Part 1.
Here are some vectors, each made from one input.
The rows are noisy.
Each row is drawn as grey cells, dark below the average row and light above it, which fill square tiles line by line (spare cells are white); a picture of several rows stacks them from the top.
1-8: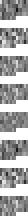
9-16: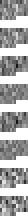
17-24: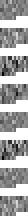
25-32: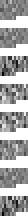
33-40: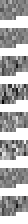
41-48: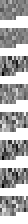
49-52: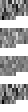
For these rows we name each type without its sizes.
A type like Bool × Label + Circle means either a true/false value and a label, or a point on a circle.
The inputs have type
Line.
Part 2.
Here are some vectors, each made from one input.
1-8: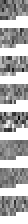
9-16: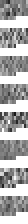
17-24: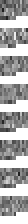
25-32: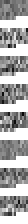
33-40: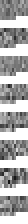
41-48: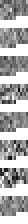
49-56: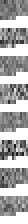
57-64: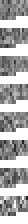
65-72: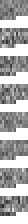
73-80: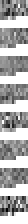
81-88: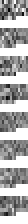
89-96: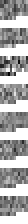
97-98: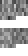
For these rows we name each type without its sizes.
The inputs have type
Bool × Bool × Bool × Bool.
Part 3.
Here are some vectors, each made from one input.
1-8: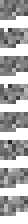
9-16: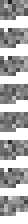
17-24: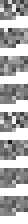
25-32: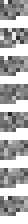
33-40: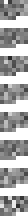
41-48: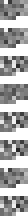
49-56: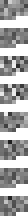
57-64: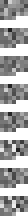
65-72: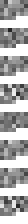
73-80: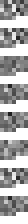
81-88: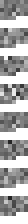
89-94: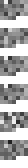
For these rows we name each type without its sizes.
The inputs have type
Line.
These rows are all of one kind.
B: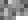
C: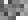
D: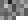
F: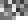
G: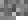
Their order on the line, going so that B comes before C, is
F, B, G, D, C.
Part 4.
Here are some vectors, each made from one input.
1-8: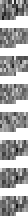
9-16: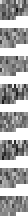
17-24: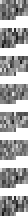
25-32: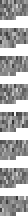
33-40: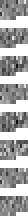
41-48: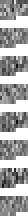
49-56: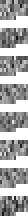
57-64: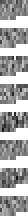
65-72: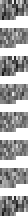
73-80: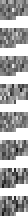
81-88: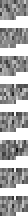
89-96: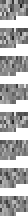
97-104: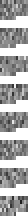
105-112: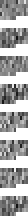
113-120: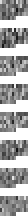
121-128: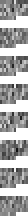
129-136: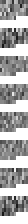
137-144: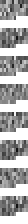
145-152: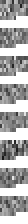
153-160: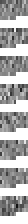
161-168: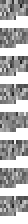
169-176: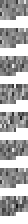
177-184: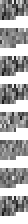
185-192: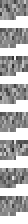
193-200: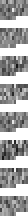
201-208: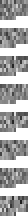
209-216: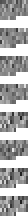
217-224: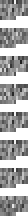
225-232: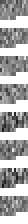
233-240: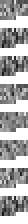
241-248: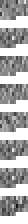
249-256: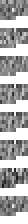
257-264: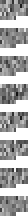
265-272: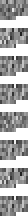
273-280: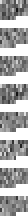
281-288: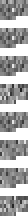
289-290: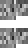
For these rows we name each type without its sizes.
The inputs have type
Line.
